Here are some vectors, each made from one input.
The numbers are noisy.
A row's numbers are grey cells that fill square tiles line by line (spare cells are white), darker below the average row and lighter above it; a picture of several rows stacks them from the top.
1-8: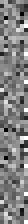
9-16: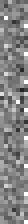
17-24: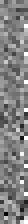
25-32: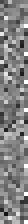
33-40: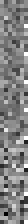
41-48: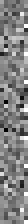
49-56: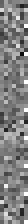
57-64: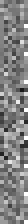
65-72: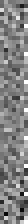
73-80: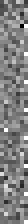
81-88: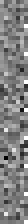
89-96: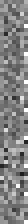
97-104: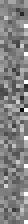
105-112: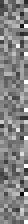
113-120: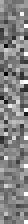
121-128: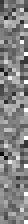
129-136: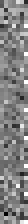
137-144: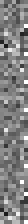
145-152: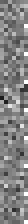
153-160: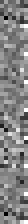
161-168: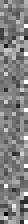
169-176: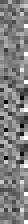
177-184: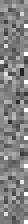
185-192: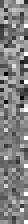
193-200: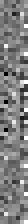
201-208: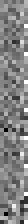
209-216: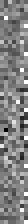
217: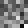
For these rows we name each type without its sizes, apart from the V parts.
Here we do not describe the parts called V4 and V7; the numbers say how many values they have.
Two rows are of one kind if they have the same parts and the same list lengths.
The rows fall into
3 kinds.
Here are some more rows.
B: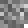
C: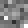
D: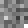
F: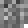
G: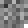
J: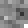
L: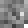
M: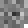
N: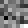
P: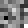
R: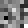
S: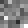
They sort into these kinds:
B, L, M
C, D, F, G, J, S
N, P, R

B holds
a point on a line and a value of V4.
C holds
a value of V4 and a value of V7.
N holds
a label.
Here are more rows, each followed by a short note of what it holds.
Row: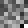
a label
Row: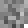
a point on a line and a value of V4
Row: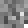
a point on a line and a value of V4
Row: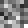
a label
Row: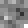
a value of V4 and a value of V7
